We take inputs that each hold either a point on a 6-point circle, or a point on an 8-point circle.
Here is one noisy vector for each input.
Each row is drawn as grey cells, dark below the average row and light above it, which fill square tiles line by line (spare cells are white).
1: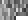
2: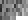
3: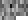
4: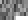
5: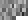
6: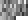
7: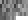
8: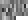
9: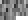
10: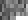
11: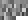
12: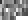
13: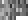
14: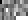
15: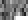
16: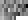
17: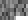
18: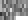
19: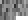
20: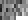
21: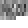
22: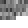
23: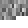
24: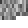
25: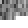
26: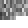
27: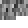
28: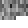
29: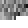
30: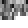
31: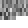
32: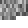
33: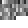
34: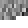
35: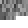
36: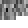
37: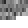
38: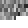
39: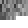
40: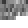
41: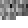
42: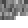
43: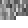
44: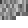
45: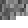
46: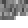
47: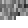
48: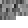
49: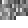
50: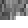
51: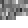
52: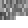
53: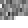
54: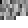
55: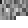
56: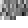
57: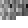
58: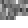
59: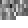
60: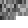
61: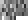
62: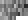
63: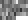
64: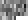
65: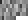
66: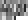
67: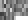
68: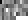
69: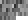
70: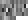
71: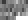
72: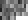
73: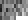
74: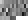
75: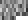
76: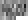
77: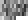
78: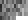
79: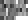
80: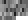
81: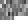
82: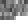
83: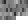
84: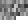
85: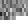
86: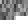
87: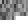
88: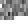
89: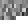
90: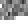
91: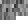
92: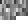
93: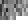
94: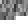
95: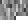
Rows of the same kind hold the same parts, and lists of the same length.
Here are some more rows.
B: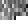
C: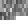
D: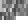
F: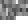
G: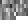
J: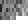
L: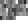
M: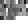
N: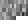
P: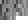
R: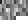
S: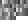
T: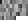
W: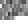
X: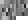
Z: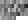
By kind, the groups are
B, G, N, R, S, T, X, Z
C, D, F, J, L, M, P, W

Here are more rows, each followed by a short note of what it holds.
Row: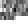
a point on a 6-point circle
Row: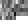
a point on a 6-point circle
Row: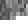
a point on a 6-point circle
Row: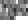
a point on a 6-point circle
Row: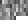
a point on an 8-point circle
